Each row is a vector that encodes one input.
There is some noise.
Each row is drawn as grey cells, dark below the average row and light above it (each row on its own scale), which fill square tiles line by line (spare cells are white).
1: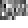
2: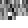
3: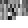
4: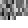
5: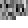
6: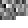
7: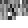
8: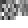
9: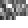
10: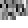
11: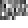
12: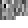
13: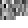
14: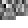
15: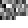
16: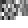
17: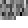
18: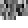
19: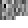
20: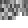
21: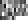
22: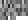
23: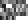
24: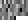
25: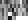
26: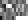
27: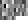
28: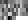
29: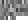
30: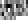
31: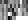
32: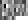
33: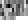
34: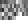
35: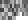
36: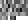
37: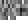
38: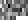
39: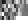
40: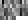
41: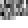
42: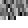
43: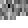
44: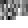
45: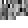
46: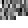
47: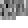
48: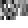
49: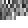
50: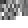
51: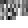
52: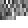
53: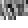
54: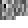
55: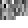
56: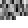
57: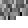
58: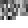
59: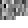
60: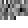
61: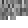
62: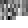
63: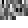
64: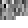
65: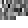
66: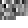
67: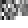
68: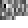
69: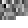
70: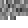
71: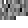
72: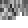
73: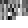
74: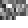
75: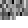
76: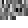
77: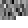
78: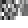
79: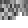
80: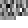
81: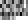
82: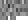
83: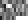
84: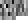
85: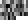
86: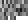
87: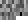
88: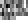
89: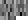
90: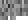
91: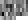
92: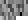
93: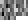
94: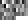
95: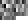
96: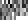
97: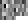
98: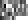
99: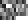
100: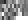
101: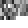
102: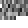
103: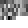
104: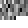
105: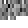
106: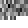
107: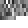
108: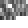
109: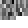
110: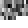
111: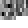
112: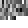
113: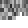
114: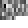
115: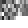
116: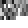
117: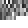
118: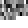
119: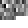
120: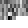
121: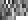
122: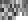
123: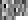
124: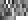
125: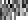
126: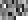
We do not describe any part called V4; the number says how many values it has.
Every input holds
either three true/false values, or a list of up to two items, each a point on a 5-point line and a value of V4.
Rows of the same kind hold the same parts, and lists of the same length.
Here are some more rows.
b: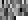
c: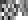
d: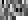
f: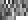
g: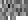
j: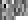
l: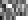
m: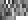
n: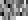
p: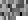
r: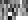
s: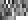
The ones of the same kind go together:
b, d, g
c, j, l, r
f, m, s
n, p

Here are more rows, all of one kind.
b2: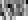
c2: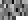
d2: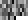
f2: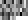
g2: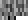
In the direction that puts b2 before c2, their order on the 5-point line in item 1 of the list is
f2, b2, d2, g2, c2.
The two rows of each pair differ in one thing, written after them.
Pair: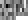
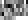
the value of V4 in item 1 of the list
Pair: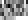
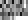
the place on the 5-point line in item 2 of the list
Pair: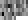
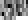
the value of V4 in item 1 of the list
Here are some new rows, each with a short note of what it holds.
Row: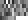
the empty list
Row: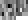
a list of two items
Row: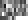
three true/false values
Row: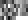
three true/false values
